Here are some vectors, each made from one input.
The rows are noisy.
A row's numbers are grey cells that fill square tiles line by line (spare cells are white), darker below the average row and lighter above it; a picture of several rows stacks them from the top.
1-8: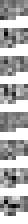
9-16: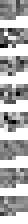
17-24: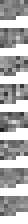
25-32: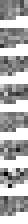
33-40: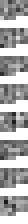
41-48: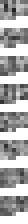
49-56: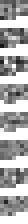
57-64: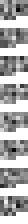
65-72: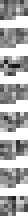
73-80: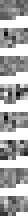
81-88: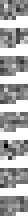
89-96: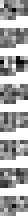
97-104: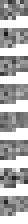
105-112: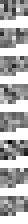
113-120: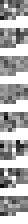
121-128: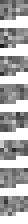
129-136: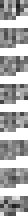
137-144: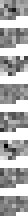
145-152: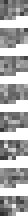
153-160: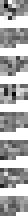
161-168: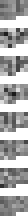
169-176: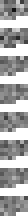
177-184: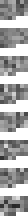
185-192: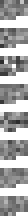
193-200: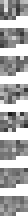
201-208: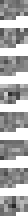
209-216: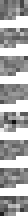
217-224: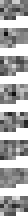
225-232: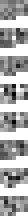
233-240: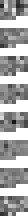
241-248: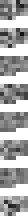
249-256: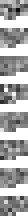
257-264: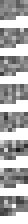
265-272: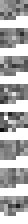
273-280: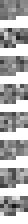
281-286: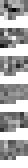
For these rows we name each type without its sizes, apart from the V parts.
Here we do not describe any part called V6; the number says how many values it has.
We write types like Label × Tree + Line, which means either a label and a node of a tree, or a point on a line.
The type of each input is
Line × V6 + Tree.
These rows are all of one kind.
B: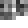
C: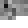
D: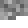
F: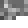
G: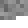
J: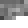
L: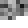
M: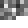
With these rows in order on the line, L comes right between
B and C.
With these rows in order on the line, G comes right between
D and J.
